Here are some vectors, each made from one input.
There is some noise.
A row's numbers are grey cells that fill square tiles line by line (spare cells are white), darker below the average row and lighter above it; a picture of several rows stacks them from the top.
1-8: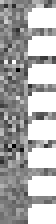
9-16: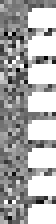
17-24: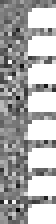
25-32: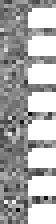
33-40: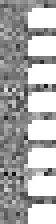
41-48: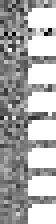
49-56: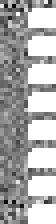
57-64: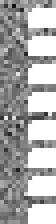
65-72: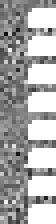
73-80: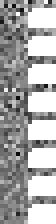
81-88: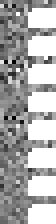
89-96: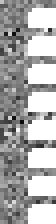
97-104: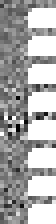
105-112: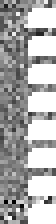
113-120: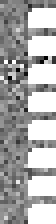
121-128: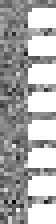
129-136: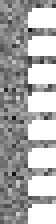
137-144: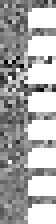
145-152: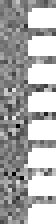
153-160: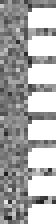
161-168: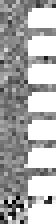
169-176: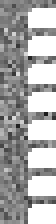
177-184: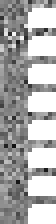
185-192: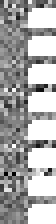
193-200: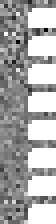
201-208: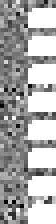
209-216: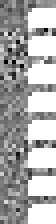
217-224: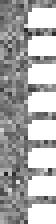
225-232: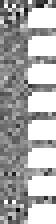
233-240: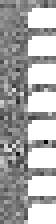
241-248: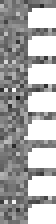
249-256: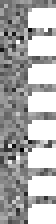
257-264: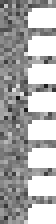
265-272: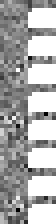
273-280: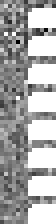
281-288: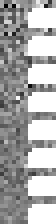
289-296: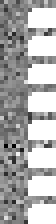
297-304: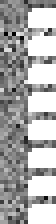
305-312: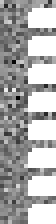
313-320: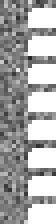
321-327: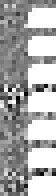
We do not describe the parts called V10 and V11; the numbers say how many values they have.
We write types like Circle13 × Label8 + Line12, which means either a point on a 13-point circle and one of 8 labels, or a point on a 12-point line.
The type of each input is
Tree14 × (Tree14 + V11) × V10.
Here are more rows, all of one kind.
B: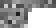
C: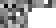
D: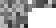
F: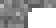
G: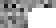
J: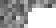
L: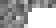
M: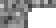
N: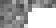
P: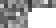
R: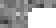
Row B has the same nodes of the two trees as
J, L and N.
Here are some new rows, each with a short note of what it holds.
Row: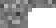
a node of a 14-node tree, a value of V10 and a value of V11
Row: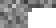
a node of a 14-node tree, a value of V10 and a value of V11
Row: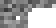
a node of each of two 14-node trees and a value of V10
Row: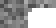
a node of a 14-node tree, a value of V10 and a value of V11
